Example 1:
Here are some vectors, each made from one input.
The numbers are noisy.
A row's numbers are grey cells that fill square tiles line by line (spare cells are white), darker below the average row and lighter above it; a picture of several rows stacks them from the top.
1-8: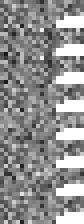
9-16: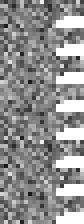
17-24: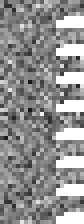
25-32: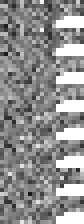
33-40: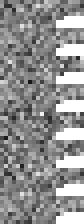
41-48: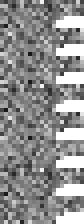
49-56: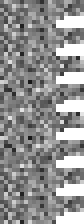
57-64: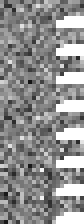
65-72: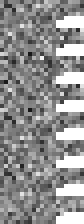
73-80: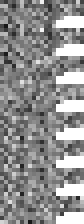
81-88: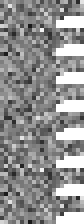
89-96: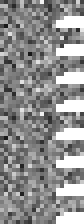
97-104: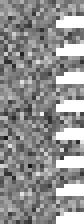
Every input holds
a point on a 5-point circle.
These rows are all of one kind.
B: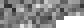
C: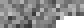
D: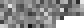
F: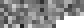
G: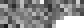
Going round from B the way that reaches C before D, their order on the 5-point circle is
B, G, C, D, F.
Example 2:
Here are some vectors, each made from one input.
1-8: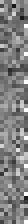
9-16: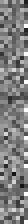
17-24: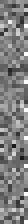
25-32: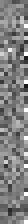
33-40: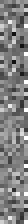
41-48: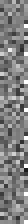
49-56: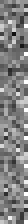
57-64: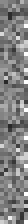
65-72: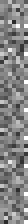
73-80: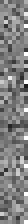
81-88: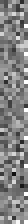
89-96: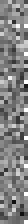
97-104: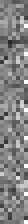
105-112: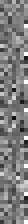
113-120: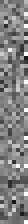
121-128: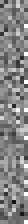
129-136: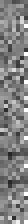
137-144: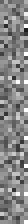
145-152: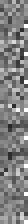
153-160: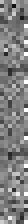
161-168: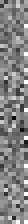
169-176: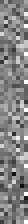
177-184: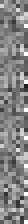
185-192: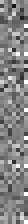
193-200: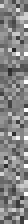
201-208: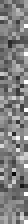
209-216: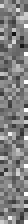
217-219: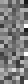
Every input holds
one of 12 labels.
